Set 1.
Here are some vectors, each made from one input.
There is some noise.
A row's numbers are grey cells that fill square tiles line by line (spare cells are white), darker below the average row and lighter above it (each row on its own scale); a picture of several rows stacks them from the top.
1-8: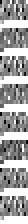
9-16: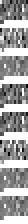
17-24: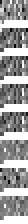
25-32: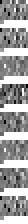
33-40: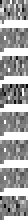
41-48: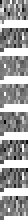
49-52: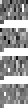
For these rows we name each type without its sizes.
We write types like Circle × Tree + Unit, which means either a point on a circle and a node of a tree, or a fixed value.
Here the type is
Line.
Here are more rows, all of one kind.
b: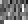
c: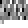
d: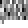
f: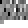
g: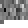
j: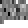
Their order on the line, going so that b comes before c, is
b, g, j, f, c, d.
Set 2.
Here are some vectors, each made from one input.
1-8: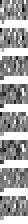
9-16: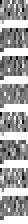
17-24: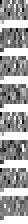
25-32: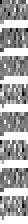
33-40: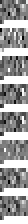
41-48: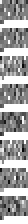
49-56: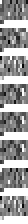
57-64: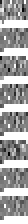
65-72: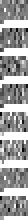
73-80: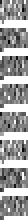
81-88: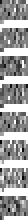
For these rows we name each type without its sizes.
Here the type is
Line.
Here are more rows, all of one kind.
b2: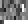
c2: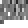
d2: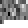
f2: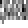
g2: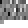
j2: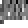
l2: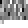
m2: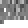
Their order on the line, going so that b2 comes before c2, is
f2, l2, g2, d2, b2, j2, c2, m2.
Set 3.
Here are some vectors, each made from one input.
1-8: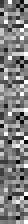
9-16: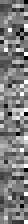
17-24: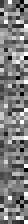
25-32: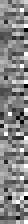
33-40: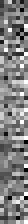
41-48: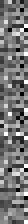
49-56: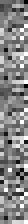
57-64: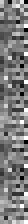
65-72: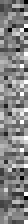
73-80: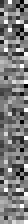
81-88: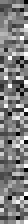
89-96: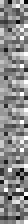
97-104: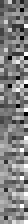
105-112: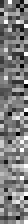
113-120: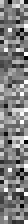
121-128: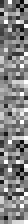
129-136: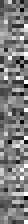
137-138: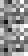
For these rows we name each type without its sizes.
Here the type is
Line.
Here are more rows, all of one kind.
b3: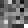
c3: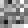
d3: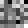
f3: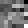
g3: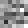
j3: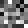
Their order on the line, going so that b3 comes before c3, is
j3, b3, f3, d3, c3, g3.
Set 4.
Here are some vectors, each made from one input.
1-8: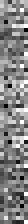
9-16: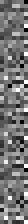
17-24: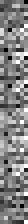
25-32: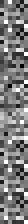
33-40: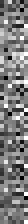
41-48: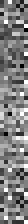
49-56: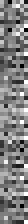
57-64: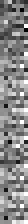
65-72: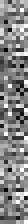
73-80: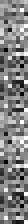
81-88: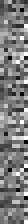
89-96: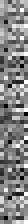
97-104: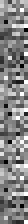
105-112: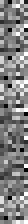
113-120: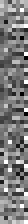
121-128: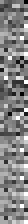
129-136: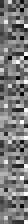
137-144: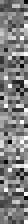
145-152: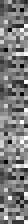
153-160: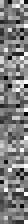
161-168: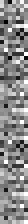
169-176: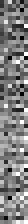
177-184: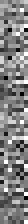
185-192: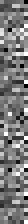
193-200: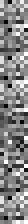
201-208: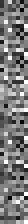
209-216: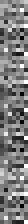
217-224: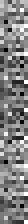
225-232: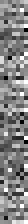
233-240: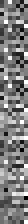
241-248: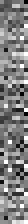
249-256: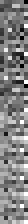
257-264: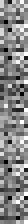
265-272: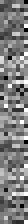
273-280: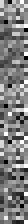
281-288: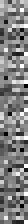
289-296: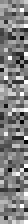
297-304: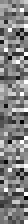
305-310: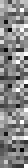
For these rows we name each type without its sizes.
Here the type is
Line.
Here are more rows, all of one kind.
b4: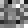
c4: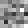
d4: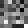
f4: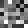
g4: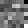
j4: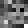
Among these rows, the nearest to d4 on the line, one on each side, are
f4 and j4.
